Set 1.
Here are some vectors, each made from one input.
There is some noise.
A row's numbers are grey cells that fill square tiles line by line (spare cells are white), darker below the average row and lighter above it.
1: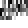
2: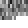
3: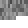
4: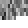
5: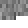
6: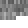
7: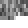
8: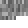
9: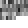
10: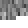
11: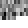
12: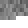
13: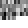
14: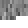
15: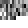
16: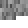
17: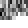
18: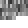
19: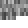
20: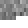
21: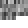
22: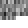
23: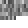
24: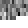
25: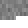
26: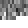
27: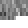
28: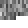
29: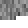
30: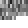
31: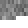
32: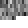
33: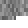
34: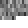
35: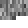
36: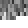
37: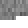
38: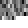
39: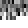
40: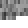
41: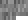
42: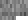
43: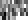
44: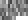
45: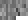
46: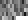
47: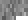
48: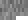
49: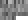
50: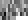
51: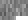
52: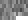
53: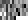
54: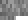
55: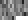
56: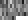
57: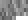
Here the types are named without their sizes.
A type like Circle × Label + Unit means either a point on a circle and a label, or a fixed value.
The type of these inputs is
(Bool × Bool × Bool + Unit) × Label.
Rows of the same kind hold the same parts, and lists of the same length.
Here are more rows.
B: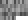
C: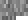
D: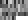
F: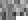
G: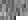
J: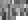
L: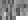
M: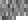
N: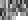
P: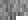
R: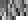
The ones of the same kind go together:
B, C, F
D, G, J, L, M, N, P, R

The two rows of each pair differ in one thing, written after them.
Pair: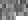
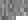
one of the three true/false values
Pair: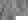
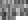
the label
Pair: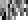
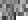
one of the three true/false values
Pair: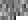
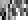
one of the three true/false values
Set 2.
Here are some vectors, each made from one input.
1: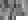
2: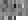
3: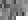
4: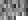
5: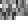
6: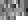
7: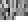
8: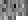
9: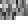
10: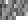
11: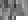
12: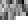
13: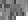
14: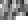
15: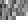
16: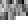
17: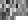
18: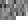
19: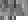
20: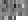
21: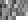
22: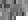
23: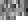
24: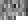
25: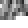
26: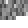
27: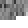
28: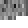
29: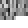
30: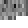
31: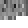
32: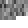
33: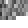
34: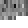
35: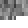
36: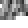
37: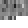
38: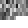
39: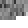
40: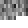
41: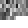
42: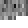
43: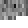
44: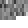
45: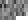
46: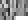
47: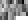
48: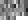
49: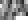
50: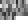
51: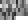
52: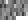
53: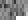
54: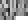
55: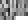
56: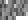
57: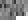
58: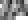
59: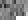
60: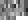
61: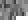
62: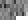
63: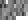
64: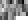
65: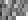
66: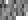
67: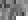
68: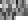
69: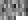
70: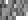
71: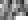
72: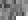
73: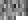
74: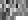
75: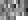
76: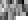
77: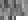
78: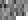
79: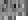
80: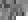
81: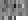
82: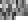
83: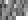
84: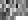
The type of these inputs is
Line5 + Line11.
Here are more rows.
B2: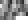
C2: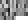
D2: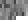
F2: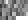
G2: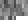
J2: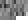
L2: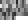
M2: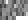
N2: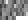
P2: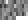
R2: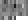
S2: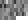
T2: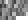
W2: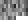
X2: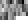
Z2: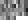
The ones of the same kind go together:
B2, C2, L2, X2
D2, F2, G2, J2, M2, N2, P2, R2, S2, T2, W2, Z2

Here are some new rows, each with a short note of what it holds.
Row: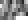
a point on a 5-point line
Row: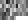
a point on a 5-point line
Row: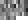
a point on an 11-point line
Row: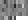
a point on an 11-point line
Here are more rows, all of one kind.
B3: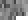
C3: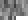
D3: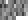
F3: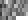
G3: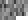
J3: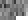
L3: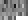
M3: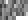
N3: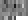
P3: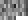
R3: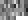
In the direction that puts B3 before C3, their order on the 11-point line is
F3, M3, D3, G3, J3, B3, C3, N3, L3, P3, R3.
